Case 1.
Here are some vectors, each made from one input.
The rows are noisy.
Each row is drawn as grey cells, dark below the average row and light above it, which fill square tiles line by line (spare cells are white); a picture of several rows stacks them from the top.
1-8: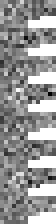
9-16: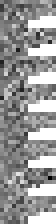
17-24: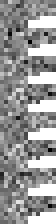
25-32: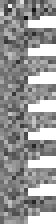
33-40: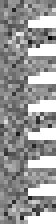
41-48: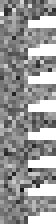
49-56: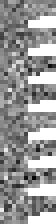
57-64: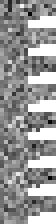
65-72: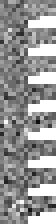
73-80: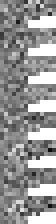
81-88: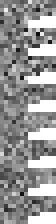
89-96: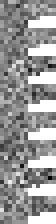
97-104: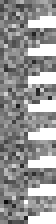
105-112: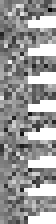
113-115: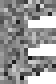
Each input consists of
a point on an 8-point circle.
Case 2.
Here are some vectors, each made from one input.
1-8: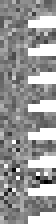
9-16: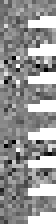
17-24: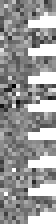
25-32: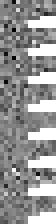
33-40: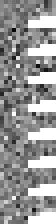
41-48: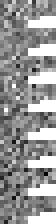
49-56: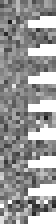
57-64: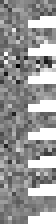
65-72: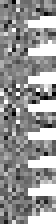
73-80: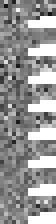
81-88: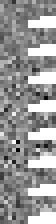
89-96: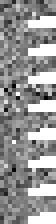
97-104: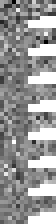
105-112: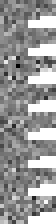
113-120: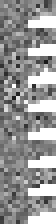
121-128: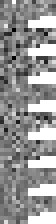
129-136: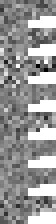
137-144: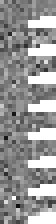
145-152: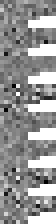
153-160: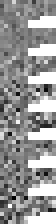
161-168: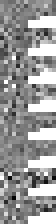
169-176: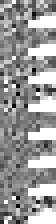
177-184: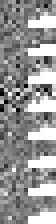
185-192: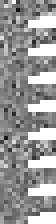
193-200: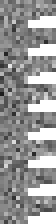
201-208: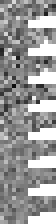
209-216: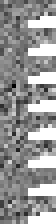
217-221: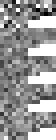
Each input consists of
either a fixed value, or three true/false values.
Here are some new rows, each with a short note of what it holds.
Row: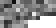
three true/false values
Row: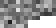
three true/false values
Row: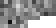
three true/false values
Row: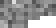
three true/false values
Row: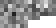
a fixed value
